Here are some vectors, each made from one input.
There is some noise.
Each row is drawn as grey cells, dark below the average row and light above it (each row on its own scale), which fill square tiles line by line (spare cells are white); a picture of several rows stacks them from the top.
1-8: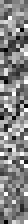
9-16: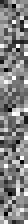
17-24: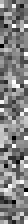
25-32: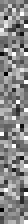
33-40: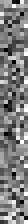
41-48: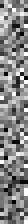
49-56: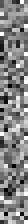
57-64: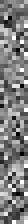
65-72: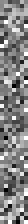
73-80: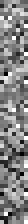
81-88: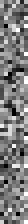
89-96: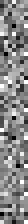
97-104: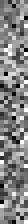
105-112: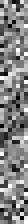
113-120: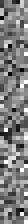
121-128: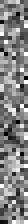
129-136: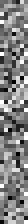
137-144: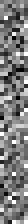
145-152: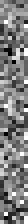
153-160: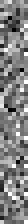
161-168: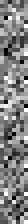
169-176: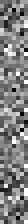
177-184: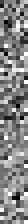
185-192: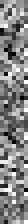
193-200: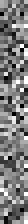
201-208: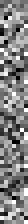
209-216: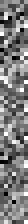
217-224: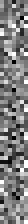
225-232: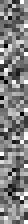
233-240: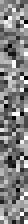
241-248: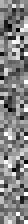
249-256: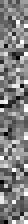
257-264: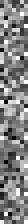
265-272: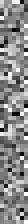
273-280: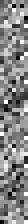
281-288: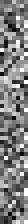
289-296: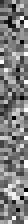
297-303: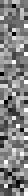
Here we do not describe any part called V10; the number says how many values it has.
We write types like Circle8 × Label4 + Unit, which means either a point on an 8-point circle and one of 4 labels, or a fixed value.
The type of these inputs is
(Bool × Bool × Bool × Bool + V10) × (Label9 + Line7).
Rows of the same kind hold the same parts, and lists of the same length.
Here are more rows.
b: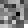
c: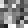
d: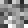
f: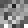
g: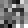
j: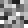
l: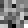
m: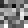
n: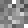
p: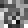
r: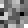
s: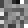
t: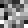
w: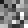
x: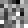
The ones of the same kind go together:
b, j
c, d, n, s, w
f, g, r, t, x
l, m, p

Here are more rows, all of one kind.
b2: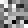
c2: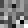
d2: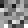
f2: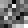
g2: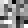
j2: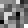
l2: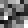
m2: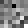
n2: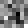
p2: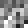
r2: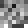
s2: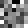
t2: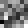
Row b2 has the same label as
f2 and s2.
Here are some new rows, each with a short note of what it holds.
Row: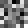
one of 9 labels and four true/false values
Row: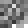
a point on a 7-point line and a value of V10
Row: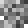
a point on a 7-point line and a value of V10
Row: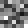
one of 9 labels and four true/false values
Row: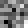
a point on a 7-point line and a value of V10
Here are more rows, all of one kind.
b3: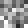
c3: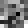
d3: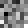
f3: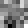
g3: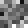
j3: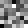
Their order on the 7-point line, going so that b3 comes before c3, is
f3, b3, c3, d3, j3, g3.
